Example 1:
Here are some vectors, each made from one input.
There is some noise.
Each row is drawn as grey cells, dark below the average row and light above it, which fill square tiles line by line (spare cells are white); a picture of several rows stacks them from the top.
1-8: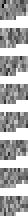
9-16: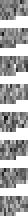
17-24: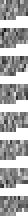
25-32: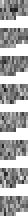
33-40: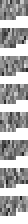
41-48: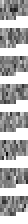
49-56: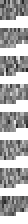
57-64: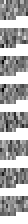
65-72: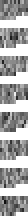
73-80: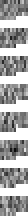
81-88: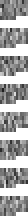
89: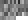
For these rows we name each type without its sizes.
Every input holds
a label, together with either a fixed value, or three true/false values.
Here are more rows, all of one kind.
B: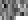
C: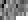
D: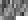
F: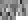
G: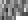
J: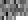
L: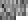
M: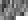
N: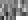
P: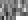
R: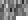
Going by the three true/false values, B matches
G, J, N and P.
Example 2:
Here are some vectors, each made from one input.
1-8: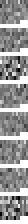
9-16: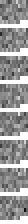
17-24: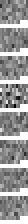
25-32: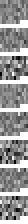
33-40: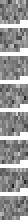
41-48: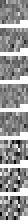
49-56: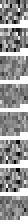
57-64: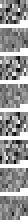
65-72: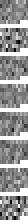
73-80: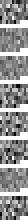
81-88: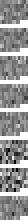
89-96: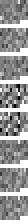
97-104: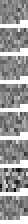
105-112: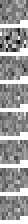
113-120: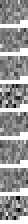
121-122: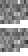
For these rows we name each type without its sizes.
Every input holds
either a point on a line, or four true/false values.
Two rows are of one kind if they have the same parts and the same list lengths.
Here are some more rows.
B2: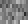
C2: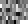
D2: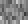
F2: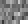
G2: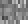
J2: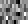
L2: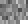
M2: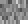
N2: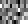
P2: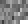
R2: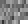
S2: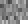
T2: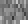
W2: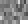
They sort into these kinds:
B2, D2, F2, G2, L2, M2, P2, R2, S2, T2, W2
C2, J2, N2

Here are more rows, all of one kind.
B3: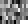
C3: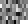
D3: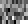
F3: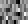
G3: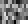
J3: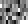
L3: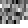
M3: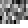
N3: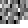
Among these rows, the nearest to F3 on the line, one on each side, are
C3 and J3.
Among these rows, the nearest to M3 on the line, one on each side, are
D3 and G3.
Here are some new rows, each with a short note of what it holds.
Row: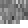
four true/false values
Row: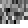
a point on a line
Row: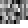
a point on a line
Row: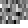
a point on a line
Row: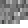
four true/false values
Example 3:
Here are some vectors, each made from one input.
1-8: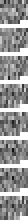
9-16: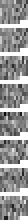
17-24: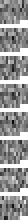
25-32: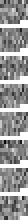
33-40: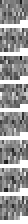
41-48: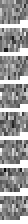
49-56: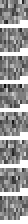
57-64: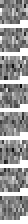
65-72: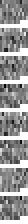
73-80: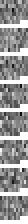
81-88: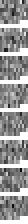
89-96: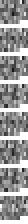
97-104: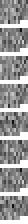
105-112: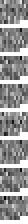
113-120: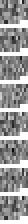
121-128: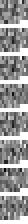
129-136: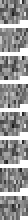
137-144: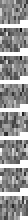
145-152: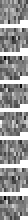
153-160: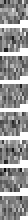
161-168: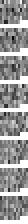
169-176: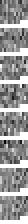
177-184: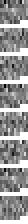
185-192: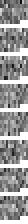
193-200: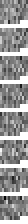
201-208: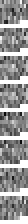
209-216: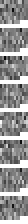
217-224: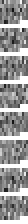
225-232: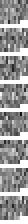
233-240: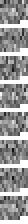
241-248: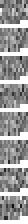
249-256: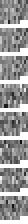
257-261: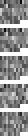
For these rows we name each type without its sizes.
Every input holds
either a point on a line, or three true/false values.
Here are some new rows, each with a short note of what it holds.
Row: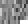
three true/false values
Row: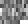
three true/false values
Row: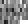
a point on a line
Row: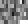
a point on a line
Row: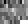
three true/false values
